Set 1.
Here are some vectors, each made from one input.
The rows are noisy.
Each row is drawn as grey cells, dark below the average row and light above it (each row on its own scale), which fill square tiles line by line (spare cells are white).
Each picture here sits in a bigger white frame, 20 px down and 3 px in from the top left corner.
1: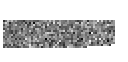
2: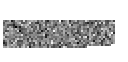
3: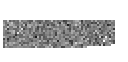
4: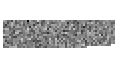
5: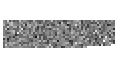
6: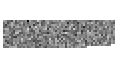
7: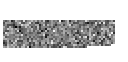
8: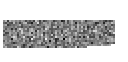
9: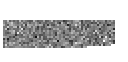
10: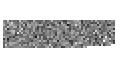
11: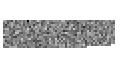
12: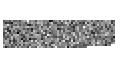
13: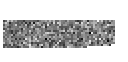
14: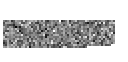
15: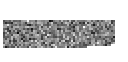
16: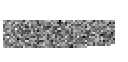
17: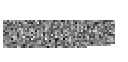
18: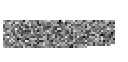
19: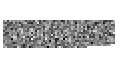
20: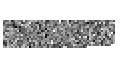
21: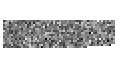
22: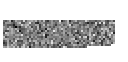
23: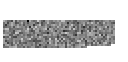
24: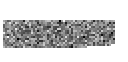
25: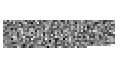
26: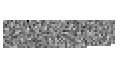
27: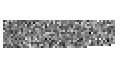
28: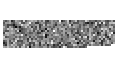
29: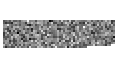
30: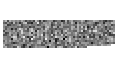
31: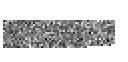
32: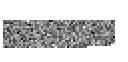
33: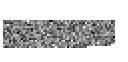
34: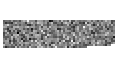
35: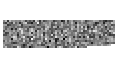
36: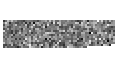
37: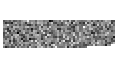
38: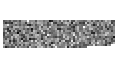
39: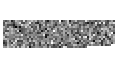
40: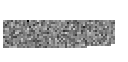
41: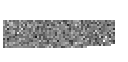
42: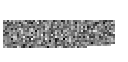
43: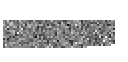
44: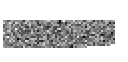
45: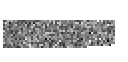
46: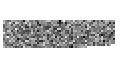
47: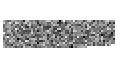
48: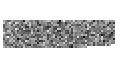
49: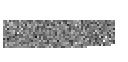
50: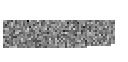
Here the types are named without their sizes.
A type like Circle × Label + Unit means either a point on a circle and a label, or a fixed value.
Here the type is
Label.
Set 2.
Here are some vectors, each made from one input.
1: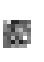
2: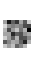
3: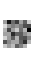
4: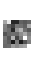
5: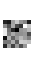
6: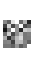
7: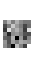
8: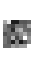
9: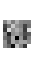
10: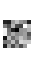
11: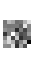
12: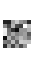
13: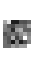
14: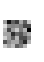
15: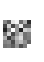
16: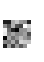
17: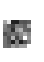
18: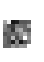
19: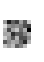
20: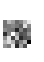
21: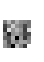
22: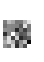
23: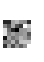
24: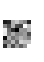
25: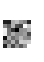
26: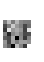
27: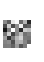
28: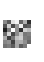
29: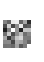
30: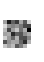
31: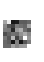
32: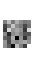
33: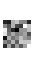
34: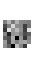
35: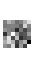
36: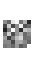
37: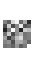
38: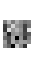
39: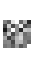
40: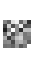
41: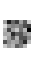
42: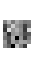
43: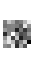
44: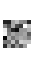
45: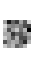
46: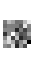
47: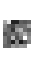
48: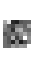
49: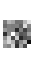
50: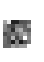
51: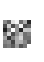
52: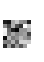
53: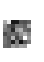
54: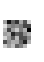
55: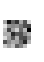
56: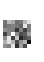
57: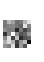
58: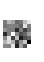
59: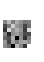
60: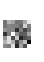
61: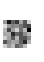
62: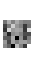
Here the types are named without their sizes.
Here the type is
Label.
